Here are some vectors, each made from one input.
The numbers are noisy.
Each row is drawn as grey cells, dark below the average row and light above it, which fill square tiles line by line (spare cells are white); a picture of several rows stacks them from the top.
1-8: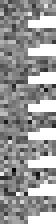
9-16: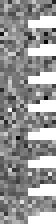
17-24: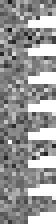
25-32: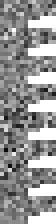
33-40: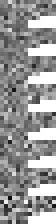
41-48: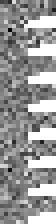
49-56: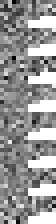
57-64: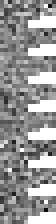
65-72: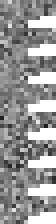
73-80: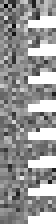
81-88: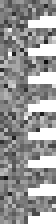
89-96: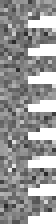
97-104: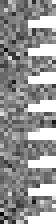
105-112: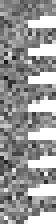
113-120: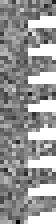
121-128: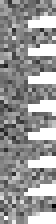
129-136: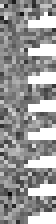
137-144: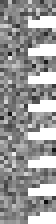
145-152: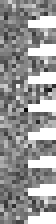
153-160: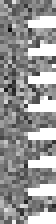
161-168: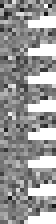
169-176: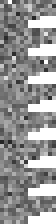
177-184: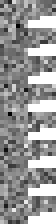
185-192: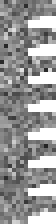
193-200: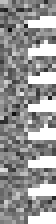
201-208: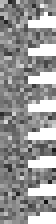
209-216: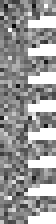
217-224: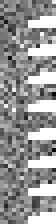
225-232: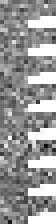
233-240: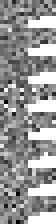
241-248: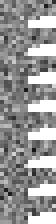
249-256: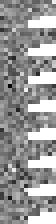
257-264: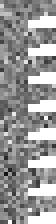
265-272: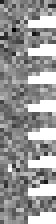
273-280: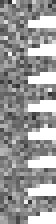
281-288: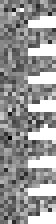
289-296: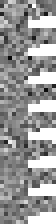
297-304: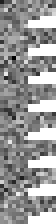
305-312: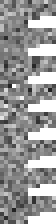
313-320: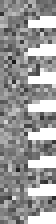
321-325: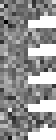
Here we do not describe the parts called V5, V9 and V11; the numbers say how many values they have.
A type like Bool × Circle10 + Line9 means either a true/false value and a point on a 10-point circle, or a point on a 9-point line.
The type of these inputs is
(Bool × V11 + Unit) × V5 + Line7 × (Tree10 + V9).
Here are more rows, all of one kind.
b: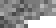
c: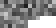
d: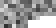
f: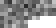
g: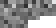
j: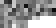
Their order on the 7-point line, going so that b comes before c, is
j, f, d, b, c, g.
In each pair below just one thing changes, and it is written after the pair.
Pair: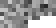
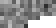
the value of V5
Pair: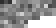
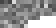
the value of V11
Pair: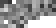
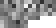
the value of V5
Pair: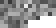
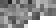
the value of V5
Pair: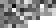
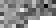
the true/false value
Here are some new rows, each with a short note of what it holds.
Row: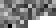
a point on a 7-point line and a node of a 10-node tree
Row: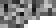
a value of V5
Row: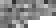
a point on a 7-point line and a value of V9
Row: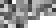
a true/false value, a value of V5 and a value of V11
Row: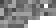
a value of V5
